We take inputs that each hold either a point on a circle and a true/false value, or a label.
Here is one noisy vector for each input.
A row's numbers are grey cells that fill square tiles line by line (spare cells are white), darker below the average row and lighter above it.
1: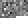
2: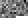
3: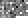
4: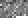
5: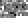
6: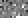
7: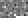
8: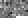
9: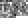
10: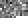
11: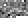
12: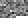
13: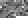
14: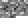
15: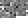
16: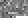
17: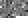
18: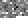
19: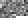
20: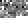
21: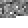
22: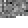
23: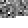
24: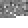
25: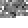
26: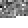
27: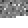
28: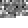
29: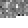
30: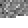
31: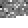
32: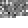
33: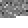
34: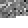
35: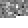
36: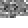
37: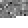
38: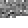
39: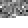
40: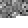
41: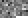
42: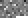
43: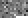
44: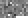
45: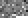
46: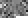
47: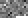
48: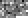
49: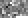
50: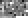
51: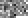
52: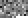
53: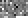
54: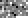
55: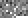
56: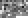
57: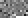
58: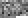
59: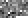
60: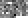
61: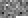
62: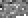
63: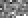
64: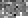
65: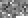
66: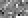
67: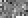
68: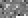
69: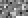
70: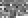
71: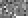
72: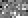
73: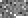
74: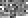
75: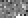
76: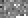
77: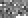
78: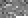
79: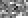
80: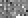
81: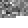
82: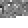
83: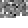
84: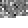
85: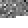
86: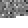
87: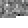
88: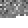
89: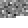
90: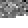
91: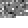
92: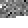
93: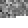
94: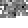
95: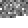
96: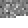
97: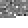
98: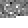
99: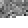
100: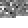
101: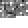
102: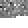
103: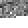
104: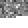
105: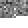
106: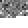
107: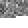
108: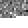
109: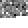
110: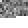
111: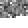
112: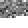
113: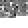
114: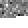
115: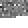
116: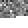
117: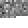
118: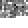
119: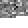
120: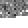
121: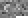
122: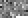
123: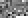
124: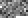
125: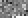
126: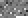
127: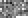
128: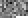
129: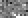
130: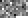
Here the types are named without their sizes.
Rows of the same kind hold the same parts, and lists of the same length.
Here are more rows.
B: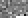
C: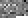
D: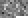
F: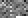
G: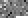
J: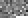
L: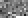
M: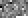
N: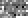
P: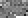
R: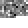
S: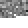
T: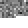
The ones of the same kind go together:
B, C, D, F, G, J, L, M, P, S, T
N, R

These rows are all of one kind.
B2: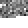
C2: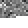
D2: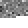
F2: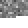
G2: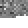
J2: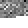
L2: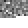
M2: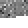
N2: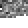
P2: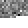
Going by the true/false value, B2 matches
C2, D2 and L2.
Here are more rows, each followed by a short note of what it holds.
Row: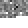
a label
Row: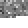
a point on a circle and a true/false value
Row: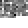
a label
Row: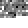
a label
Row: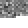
a label
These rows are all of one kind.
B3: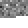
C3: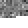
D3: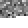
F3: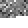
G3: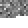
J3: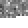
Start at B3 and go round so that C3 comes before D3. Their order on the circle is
B3, G3, C3, F3, D3, J3.
